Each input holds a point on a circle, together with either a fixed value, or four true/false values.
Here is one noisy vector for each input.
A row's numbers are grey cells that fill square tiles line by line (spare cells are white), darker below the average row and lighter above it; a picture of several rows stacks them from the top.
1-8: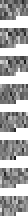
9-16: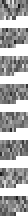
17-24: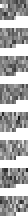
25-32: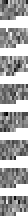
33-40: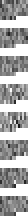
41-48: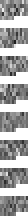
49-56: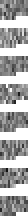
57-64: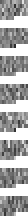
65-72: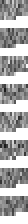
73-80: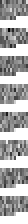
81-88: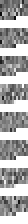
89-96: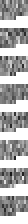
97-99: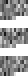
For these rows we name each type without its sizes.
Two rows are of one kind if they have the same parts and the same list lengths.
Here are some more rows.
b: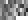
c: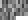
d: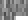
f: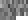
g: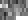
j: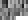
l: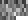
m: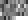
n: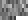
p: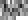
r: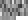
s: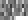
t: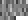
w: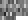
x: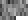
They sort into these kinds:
b, c, d, f, j, m, n, p, r, s, t, w, x
g, l

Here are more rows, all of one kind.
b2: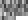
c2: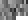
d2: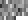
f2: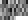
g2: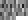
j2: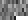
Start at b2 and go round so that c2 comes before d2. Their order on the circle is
b2, g2, f2, c2, j2, d2.
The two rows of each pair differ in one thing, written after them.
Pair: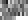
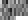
one of the four true/false values
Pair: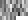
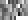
one of the four true/false values
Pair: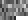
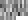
the place on the circle
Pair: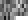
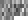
the place on the circle
